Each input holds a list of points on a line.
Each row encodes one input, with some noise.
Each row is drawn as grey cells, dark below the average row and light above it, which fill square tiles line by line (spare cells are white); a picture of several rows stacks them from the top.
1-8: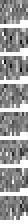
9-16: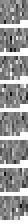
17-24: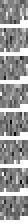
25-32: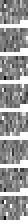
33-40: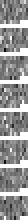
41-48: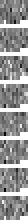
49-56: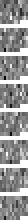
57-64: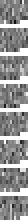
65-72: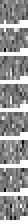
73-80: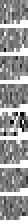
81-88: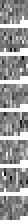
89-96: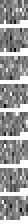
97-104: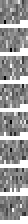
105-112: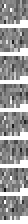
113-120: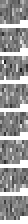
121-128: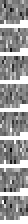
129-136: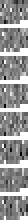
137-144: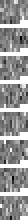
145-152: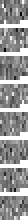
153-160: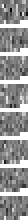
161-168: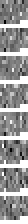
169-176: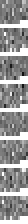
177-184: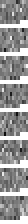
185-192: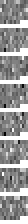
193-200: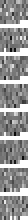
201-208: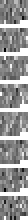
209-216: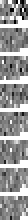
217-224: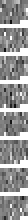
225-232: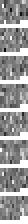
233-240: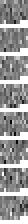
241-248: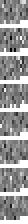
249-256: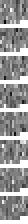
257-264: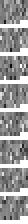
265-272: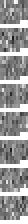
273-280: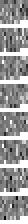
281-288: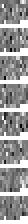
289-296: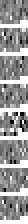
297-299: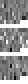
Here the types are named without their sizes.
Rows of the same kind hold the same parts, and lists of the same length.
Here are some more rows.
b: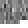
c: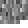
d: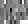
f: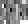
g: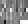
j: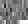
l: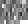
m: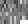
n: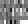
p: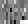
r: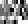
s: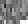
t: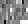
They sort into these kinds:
b, c, d, f, j, l, n, p, s
g, m, t
r

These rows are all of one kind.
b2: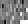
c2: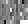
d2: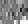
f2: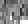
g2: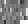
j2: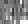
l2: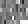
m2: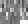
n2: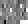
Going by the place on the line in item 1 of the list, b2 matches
c2 and l2.
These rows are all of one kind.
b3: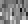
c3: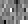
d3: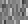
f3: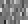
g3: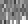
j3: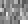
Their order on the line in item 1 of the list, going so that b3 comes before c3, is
b3, g3, c3, d3, f3, j3.
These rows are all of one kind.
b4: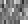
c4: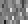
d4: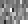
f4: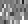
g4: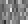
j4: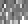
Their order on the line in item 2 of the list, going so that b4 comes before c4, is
j4, b4, c4, d4, g4, f4.
